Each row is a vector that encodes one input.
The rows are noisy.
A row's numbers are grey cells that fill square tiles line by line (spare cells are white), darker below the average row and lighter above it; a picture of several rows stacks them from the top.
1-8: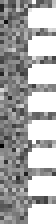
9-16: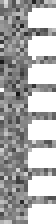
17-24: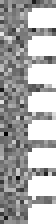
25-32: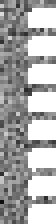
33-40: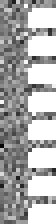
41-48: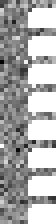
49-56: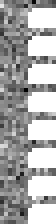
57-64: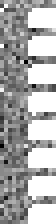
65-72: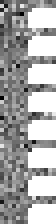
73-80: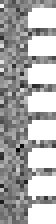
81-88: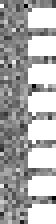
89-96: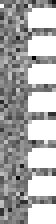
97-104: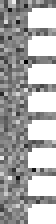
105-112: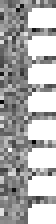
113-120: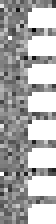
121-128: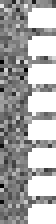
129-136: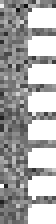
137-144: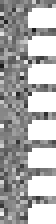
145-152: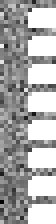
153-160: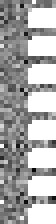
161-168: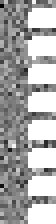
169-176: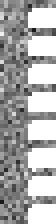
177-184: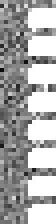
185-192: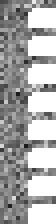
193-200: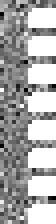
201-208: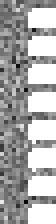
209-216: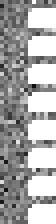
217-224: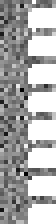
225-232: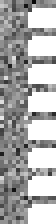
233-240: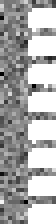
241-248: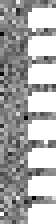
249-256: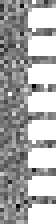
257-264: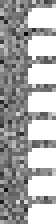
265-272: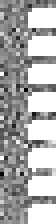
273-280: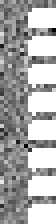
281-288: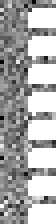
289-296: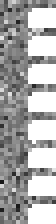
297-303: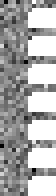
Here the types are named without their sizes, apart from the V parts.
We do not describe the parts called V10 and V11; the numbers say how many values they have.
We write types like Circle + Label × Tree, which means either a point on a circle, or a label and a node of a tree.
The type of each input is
((Circle + V10) × Label + V11) × Line.
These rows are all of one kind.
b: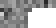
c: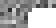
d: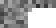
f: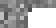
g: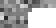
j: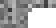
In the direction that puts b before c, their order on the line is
g, f, b, d, j, c.
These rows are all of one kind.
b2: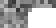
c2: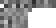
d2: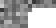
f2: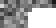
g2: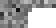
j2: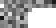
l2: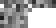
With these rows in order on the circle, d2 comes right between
c2 and g2.
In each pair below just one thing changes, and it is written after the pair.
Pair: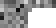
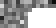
the place on the line
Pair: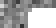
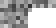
the label
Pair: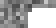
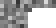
the place on the circle
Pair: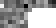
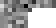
the place on the line
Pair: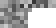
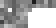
the label
